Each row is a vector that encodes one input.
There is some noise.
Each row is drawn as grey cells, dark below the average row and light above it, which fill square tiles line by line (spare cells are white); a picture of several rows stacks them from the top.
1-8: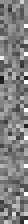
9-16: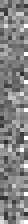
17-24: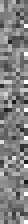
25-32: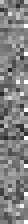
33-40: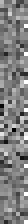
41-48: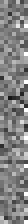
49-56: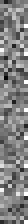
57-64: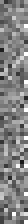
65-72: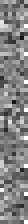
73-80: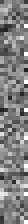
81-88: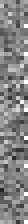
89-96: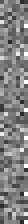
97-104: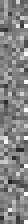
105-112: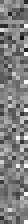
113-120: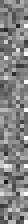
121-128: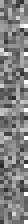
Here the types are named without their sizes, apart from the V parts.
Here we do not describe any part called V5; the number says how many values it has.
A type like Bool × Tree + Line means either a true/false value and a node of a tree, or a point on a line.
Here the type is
Bool × Circle × List(V5).
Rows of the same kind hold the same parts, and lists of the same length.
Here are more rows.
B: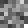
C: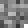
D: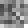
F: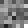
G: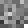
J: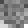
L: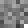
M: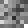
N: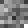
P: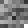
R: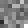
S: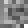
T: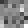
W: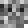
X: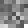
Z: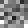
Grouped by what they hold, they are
B, D, J, T, W, X
C, G, L, R
F, M, N, P, S, Z

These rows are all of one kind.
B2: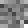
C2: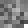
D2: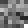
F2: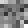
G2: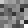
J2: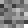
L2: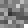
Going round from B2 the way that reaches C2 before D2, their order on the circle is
B2, J2, F2, C2, G2, D2, L2.
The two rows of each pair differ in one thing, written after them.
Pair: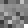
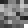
the place on the circle
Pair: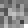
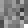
the true/false value
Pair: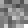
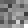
the value of V5 in item 2 of the list
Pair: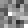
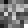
the value of V5 in item 1 of the list
